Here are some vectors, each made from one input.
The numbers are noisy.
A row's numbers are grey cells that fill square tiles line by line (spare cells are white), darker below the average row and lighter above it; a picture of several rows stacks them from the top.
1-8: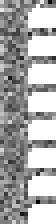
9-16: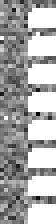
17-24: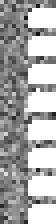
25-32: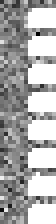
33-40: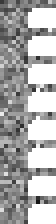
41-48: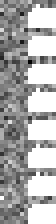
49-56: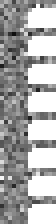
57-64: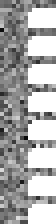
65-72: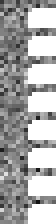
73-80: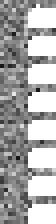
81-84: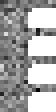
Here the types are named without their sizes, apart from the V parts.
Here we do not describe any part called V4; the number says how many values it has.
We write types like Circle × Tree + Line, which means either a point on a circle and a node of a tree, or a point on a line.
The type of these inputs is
Label × Line × Line × List(V4).
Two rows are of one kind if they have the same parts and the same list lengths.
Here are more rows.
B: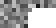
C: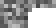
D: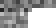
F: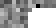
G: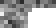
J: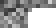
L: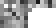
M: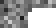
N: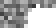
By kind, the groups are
B, F, G
C, L
D, J, M, N

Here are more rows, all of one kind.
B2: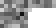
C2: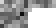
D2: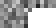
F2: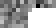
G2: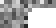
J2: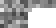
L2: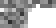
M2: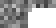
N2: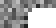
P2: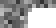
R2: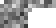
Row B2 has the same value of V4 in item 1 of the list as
C2, M2, P2 and R2.
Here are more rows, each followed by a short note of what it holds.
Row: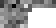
a label and a point on each of two lines, together with a list of two items
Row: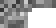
a label and a point on each of two lines, together with the empty list
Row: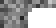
a label and a point on each of two lines, together with the empty list
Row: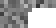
a label and a point on each of two lines, together with a list of two items
